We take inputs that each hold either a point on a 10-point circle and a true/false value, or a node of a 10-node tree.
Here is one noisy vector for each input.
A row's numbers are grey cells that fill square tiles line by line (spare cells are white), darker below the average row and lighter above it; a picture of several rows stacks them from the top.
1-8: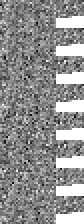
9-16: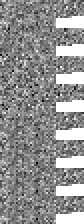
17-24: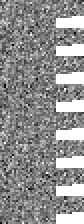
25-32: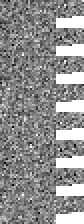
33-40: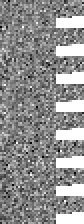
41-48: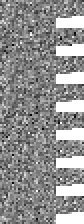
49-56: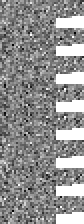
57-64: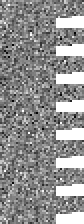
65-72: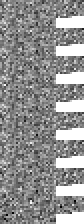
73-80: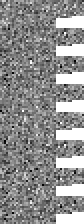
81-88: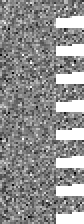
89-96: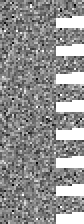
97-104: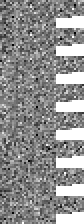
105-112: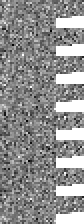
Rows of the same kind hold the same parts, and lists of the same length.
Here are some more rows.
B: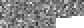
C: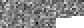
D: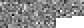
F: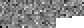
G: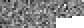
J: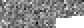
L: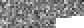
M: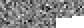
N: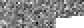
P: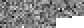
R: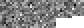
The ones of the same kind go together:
B, C, J, L, N
D, F, G, M, P, R

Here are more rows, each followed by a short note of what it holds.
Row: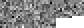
a node of a 10-node tree
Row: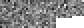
a node of a 10-node tree
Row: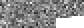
a point on a 10-point circle and a true/false value
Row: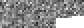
a point on a 10-point circle and a true/false value
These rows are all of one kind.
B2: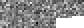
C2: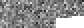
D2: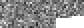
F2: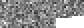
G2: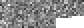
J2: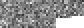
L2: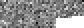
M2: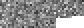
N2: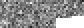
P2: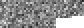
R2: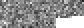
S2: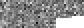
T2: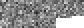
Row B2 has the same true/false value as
C2, L2 and S2.
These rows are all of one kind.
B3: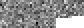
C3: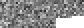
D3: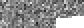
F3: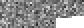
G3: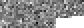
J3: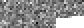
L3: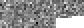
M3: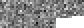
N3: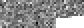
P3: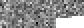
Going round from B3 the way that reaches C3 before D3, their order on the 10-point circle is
B3, N3, G3, J3, C3, M3, D3, F3, L3, P3.
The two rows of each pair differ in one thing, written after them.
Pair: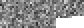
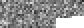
the place on the 10-point circle
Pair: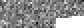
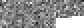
the place on the 10-point circle
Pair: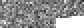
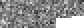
the place on the 10-point circle
